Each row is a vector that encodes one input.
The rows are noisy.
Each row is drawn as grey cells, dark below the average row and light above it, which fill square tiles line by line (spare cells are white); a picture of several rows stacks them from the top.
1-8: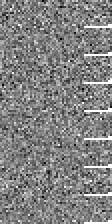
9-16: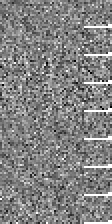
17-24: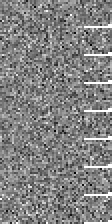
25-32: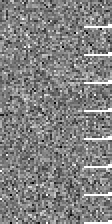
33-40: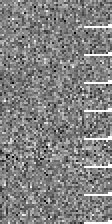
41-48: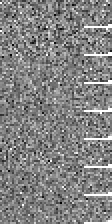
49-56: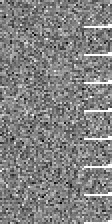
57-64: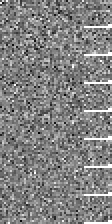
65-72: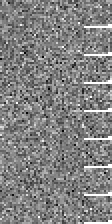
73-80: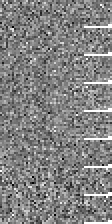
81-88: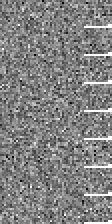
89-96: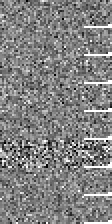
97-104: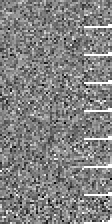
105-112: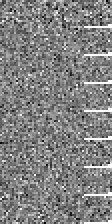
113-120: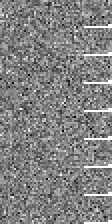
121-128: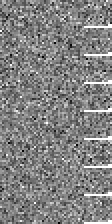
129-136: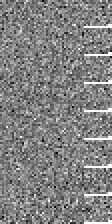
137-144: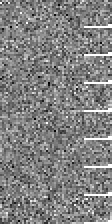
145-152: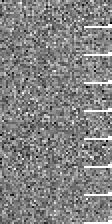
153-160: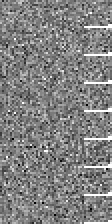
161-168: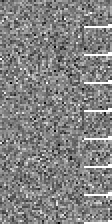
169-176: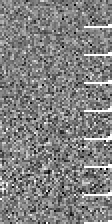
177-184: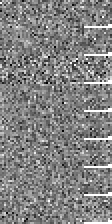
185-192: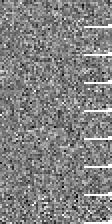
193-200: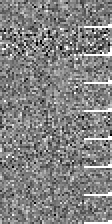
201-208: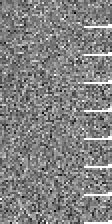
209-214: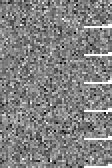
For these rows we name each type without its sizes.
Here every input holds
a point on each of three circles, together with either a point on a circle, or a fixed value.
